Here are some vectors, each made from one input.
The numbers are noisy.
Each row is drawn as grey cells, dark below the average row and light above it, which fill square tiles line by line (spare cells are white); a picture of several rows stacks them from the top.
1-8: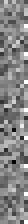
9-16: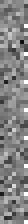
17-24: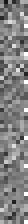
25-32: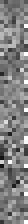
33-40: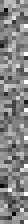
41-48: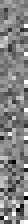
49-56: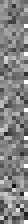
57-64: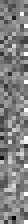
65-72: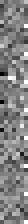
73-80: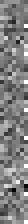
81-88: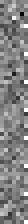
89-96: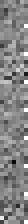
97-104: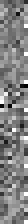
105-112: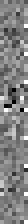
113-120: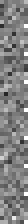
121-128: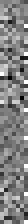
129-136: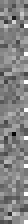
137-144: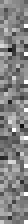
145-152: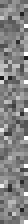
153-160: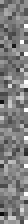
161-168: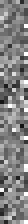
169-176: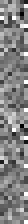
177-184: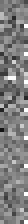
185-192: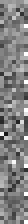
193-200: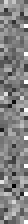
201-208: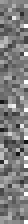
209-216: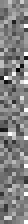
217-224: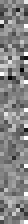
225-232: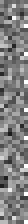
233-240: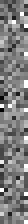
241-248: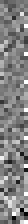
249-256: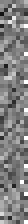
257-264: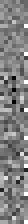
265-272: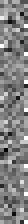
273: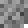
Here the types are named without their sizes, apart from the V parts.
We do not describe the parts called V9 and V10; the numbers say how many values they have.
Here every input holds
either a point on a line, a value of V9 and a value of V10, or four true/false values.
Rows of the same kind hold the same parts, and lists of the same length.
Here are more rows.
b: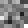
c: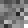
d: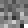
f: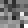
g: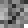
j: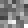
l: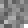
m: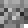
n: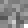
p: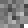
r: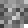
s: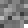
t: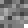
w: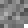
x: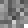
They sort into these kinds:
b, m, r, s, t, w
c, d, f, g, j, l, n, p, x

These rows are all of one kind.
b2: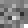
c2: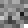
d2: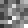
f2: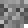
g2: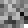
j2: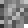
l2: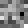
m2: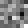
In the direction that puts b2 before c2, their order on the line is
l2, m2, f2, g2, b2, c2, j2, d2.
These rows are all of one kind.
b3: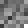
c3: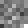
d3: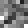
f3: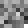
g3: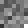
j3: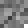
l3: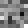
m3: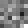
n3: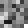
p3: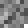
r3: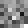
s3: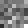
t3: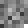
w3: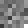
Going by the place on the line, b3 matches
l3, p3 and s3.
